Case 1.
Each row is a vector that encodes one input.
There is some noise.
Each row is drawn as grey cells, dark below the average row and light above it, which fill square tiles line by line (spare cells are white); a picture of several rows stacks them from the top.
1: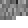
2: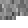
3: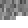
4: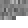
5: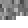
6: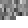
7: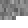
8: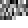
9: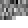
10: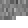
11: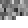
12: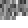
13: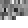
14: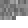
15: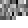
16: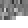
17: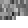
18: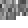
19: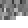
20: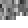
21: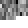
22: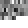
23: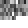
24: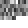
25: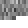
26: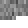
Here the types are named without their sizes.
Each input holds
a point on a line.
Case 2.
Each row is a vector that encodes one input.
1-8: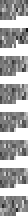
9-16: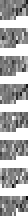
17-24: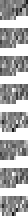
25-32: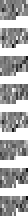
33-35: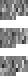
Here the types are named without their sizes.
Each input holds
three true/false values.
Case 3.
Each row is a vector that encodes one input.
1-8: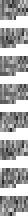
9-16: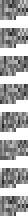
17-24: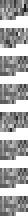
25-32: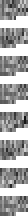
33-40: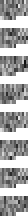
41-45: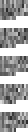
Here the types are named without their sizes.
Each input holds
three true/false values.
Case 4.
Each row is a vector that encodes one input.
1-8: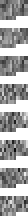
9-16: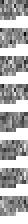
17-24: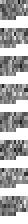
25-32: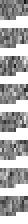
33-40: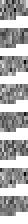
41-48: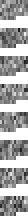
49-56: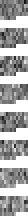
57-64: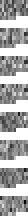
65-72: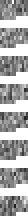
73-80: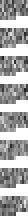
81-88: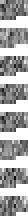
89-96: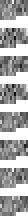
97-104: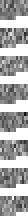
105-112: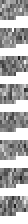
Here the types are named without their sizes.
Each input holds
a point on each of two lines.
